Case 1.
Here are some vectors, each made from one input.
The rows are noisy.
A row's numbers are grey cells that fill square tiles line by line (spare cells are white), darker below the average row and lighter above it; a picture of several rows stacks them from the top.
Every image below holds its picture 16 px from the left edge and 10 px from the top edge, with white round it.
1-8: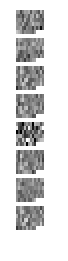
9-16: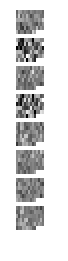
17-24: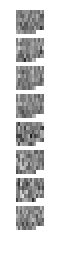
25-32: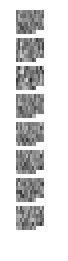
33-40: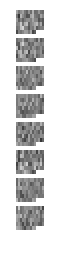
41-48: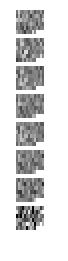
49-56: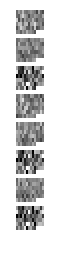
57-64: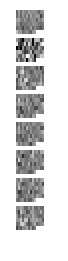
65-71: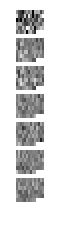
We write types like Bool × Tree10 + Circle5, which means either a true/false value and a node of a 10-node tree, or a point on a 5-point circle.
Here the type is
List2(Line4).
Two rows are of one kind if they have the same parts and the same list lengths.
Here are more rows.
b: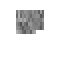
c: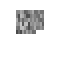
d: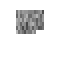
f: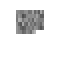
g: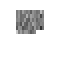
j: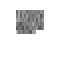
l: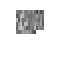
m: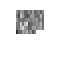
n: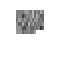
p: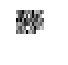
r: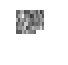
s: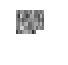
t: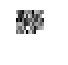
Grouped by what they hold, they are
b, d, f, g, j, n
c, l, m, r, s
p, t

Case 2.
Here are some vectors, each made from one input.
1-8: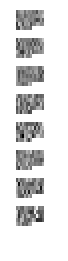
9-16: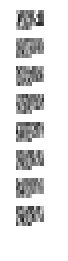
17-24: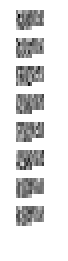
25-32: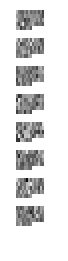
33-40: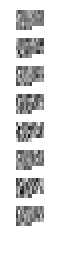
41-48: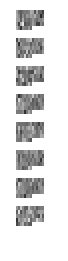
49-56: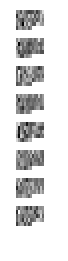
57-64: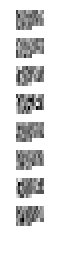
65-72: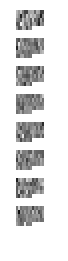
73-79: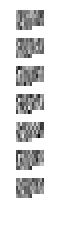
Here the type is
(Bool × Bool × Bool × Bool + Unit) × Line4.
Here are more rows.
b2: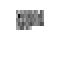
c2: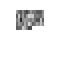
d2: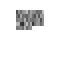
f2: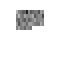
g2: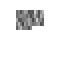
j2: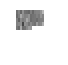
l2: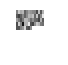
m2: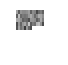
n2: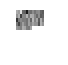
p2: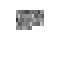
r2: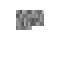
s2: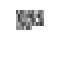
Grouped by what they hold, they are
b2, c2, d2, f2, j2, l2, m2, n2, p2, r2
g2, s2

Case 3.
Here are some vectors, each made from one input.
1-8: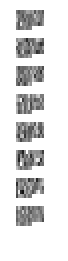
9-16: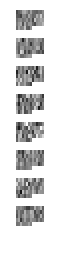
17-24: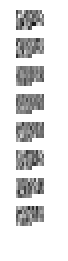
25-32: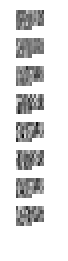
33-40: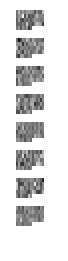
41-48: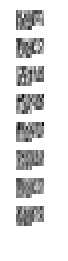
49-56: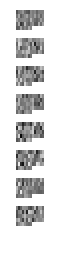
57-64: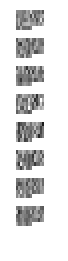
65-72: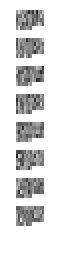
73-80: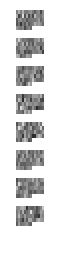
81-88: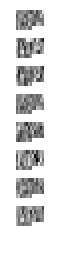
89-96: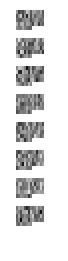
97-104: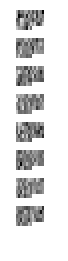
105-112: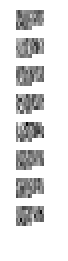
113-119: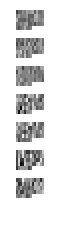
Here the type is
Bool × (Circle9 + Unit).
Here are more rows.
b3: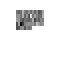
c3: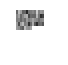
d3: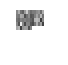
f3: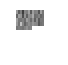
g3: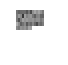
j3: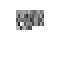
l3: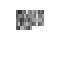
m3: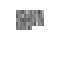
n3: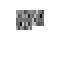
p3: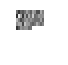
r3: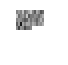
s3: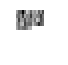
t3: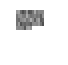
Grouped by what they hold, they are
b3, c3, d3, f3, g3, j3, l3, m3, n3, p3, s3, t3
r3

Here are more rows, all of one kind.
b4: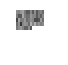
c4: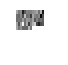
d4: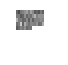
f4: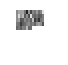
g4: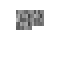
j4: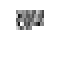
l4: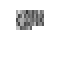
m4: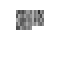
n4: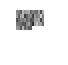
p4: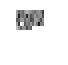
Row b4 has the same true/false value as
f4, l4 and n4.
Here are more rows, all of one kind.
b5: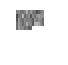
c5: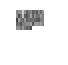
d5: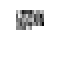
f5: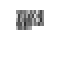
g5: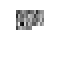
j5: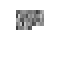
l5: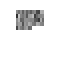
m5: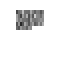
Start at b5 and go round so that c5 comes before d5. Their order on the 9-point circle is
b5, c5, g5, m5, j5, l5, f5, d5.
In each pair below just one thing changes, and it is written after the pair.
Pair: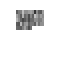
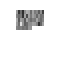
the place on the 9-point circle
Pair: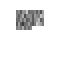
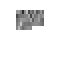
the true/false value
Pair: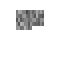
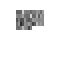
the true/false value
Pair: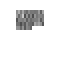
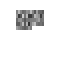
the true/false value
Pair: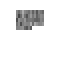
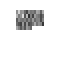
the place on the 9-point circle
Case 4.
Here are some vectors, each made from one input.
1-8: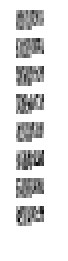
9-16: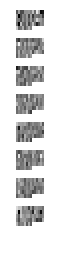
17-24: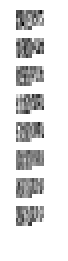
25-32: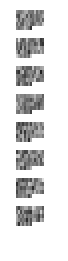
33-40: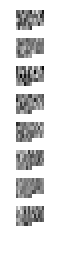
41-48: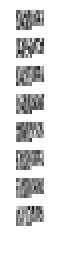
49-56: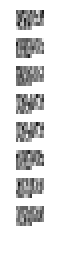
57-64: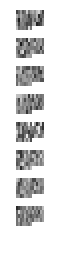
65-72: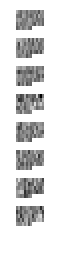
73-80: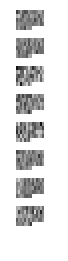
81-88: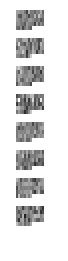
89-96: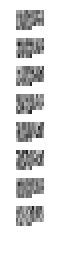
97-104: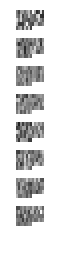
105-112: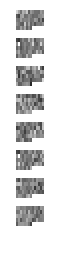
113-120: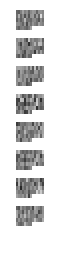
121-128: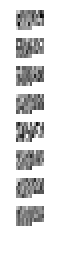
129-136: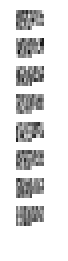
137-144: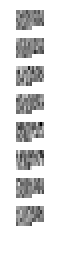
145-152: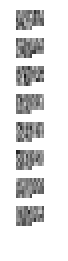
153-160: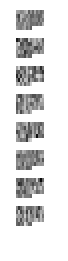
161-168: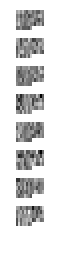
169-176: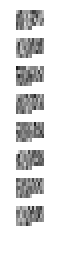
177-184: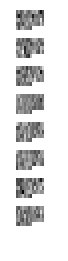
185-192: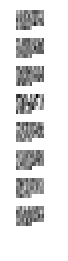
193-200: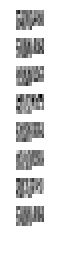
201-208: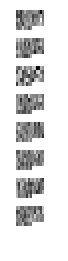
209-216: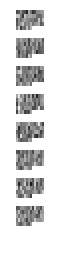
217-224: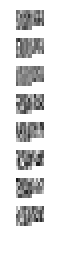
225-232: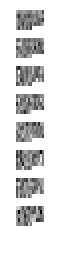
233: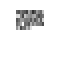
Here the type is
Bool × Bool × Bool × Bool + Circle9 + Unit.
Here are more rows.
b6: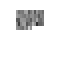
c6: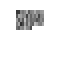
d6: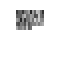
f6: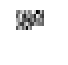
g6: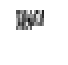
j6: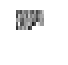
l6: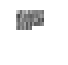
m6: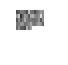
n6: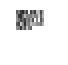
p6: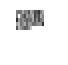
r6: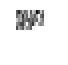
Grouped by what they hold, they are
b6, c6, j6, l6, m6, p6
d6, n6
f6, g6, r6

